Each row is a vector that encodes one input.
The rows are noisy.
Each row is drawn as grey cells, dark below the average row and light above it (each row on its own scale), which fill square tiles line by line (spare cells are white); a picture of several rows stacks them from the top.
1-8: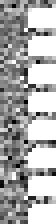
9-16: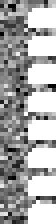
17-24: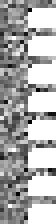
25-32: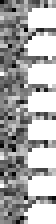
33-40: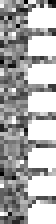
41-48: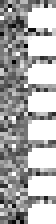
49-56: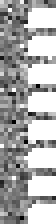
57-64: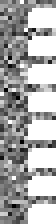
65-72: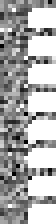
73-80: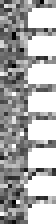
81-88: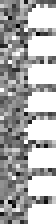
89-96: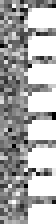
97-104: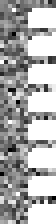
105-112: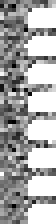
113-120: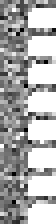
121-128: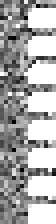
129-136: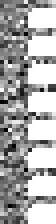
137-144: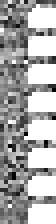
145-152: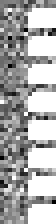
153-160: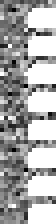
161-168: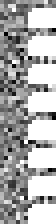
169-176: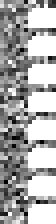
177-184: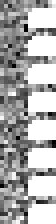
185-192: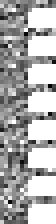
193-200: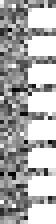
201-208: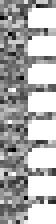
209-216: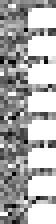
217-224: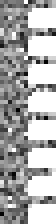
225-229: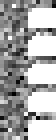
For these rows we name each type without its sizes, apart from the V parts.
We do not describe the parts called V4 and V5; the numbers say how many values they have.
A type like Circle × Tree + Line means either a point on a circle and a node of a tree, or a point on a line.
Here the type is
Bool × Tree × V4 × V5.
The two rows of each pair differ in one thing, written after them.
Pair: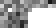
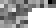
the value of V4
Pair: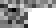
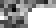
the true/false value
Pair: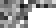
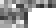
the value of V4
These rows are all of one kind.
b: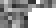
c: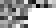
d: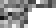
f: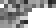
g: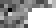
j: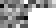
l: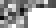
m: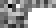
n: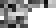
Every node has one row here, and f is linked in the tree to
d.
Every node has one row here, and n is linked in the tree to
c, d and j.
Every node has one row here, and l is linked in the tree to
b.
